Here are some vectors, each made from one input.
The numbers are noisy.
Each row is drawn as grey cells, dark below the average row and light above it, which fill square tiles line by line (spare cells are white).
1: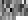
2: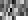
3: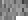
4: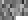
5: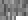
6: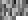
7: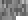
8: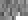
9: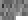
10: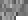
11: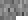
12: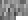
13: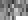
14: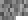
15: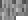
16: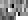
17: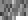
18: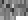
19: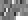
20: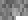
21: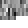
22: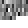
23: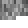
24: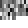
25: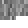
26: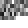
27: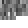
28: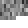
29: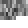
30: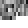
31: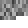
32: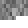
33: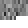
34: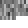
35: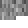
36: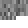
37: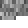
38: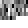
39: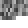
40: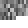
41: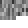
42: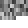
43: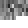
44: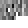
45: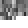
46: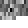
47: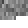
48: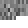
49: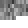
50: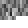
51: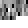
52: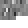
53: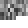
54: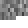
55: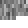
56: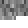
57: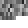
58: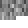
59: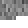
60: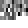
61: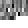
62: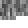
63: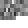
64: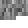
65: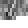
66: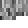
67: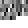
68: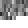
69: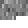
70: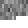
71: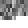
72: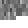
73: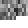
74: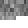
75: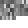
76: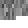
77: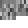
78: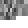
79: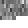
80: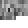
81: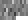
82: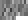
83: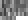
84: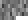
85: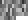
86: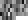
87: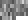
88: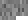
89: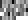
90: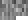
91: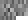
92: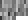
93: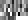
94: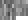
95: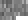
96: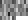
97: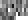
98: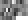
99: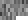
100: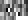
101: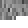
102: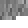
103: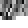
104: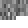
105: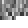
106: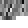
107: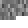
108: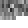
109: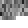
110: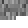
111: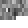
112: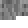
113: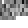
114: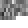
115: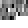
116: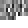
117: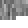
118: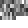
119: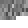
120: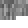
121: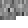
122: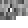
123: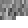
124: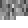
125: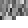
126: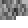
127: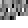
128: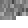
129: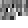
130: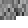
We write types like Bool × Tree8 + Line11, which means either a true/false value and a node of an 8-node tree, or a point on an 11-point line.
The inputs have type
Bool × Line14.
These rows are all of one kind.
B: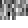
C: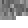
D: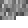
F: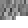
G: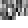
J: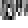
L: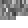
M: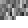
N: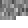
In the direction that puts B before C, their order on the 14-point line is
L, F, G, B, M, J, C, N, D.
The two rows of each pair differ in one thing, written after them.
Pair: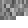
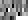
the true/false value
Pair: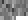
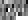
the true/false value
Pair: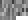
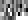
the true/false value
